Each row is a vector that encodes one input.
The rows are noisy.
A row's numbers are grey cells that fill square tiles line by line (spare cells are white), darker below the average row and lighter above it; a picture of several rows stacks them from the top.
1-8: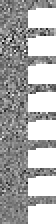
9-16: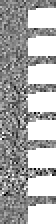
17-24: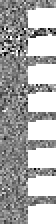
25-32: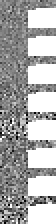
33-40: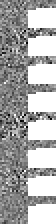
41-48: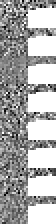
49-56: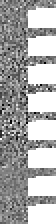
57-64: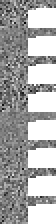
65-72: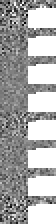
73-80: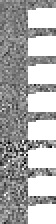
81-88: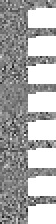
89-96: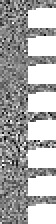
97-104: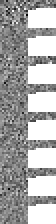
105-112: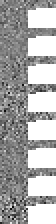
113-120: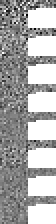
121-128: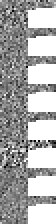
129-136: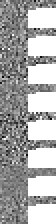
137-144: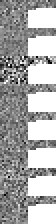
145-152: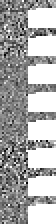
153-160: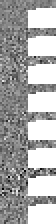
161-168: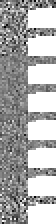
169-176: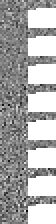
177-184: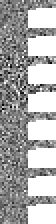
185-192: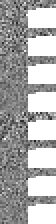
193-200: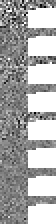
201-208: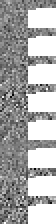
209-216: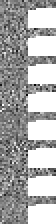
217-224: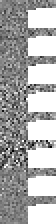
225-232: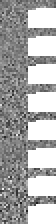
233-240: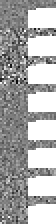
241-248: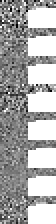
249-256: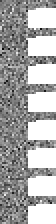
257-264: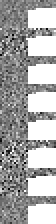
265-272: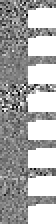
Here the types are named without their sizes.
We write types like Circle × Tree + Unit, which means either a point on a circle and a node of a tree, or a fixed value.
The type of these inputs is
Circle × List(Circle + Line).
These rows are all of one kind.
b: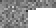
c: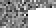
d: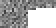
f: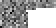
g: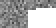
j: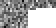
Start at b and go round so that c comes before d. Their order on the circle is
b, c, g, f, j, d.
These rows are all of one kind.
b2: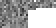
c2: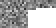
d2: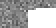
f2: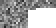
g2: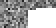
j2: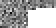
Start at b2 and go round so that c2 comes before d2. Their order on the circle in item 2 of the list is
b2, c2, j2, g2, f2, d2.
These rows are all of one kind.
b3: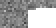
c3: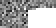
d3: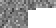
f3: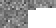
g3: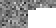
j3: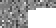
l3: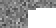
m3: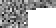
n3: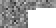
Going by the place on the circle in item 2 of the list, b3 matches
d3, j3 and n3.
